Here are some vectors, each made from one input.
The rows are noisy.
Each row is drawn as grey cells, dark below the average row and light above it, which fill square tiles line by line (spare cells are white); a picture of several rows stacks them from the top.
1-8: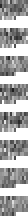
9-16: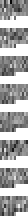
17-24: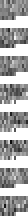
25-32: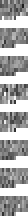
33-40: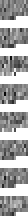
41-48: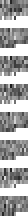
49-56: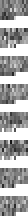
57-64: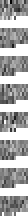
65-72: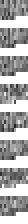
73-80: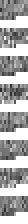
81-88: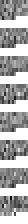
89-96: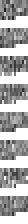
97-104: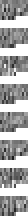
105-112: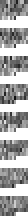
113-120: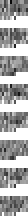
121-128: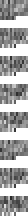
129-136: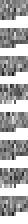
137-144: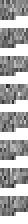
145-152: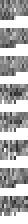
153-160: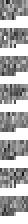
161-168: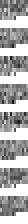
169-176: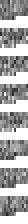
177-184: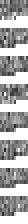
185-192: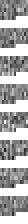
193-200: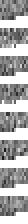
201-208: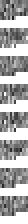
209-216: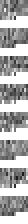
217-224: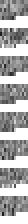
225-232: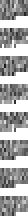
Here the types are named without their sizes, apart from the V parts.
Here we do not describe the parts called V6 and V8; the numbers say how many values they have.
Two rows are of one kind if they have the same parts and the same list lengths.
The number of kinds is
3.
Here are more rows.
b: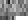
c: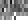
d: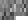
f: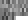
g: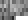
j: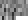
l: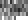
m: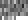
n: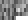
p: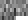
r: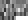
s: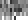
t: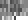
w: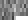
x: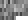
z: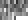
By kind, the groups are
b, d, f, j, p, w
c, l, m, s, t, z
g, n, r, x

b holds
a true/false value and a value of V8.
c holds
a node of a tree and a value of V6.
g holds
a point on a circle and a true/false value.
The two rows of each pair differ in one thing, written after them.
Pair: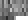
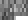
the value of V8
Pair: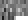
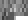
the true/false value
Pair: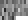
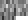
the value of V8
